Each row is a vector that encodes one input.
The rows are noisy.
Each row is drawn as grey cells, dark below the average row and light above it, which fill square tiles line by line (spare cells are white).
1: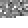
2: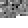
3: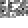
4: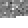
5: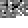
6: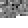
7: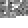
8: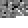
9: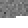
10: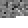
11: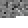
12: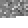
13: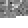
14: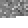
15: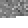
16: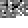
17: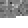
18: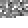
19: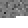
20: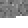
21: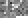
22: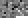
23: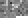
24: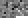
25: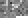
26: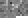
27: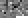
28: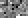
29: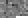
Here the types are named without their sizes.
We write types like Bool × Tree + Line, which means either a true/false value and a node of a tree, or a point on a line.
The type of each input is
Line.
